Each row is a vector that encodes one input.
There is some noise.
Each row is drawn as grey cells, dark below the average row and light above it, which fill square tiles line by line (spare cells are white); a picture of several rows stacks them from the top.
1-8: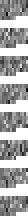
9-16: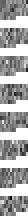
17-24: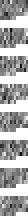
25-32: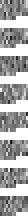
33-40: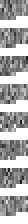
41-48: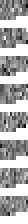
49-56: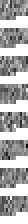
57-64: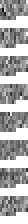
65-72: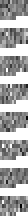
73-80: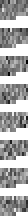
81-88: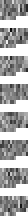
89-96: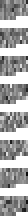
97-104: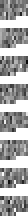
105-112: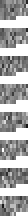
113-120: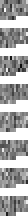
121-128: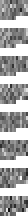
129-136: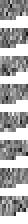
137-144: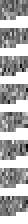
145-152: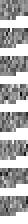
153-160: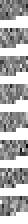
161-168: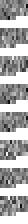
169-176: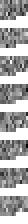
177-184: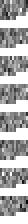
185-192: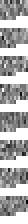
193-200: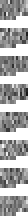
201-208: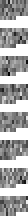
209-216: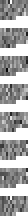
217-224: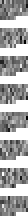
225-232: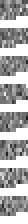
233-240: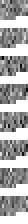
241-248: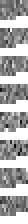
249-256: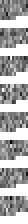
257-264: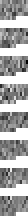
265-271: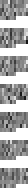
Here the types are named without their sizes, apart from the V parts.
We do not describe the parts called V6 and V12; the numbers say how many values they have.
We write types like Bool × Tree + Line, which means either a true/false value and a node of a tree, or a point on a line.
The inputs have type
(Bool × Bool × Bool + V6) × Line + Label × V12.
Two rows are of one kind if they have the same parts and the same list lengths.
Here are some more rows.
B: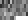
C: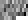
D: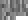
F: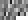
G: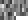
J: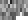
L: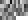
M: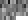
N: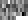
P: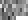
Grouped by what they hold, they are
B, D, M
C, F, G, L, N
J, P

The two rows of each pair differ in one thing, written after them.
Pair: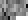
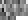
the place on the line
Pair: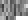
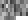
one of the three true/false values
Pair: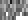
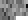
the place on the line
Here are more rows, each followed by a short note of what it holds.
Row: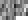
a point on a line and three true/false values
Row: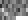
a point on a line and a value of V6
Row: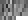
a point on a line and a value of V6
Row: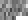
a point on a line and three true/false values
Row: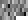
a label and a value of V12
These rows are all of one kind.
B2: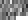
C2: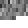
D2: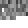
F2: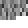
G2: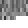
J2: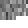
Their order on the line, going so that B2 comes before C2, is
B2, C2, D2, G2, J2, F2.
